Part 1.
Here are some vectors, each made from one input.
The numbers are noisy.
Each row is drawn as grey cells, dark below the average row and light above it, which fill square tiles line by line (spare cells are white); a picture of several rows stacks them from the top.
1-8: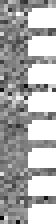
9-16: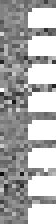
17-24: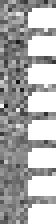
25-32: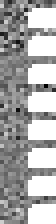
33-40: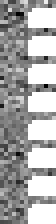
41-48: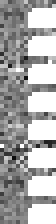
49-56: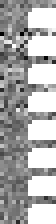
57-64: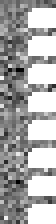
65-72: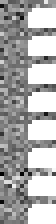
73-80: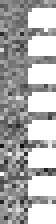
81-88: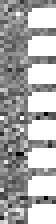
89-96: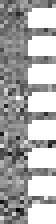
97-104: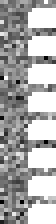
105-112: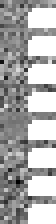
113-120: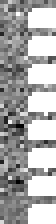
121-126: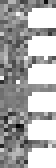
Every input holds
either a fixed value, or one of 11 labels and a true/false value.
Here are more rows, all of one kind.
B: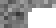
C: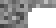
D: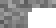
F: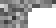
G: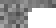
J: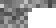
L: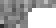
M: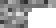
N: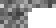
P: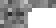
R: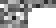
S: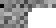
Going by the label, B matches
F, M and N.
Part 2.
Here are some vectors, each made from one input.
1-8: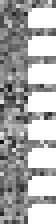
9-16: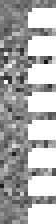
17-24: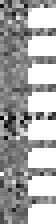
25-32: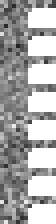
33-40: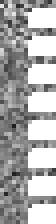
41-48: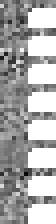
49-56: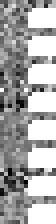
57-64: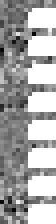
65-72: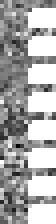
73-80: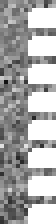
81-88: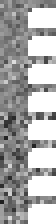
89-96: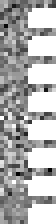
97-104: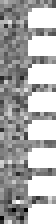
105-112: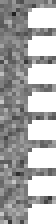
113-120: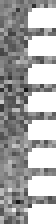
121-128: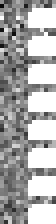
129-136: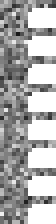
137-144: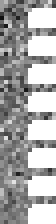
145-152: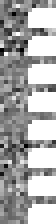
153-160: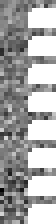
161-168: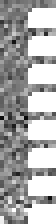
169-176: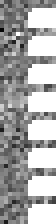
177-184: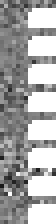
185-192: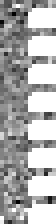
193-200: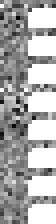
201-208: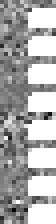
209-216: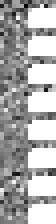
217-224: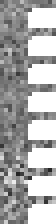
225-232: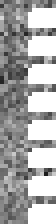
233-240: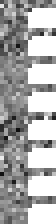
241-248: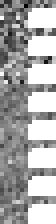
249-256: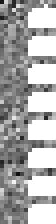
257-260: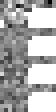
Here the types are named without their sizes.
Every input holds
a list of points on a line.
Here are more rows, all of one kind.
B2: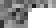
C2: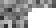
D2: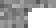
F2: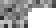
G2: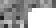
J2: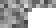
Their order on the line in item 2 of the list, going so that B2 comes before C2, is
D2, B2, G2, F2, J2, C2.
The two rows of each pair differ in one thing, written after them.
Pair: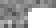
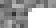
the place on the line in item 2 of the list
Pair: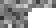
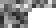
the place on the line in item 1 of the list
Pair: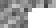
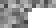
the place on the line in item 2 of the list
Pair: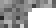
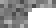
the place on the line in item 2 of the list
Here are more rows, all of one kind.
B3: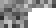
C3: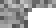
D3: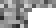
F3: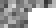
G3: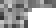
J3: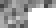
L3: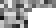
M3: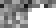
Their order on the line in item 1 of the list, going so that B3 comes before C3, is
G3, M3, L3, D3, F3, B3, J3, C3.
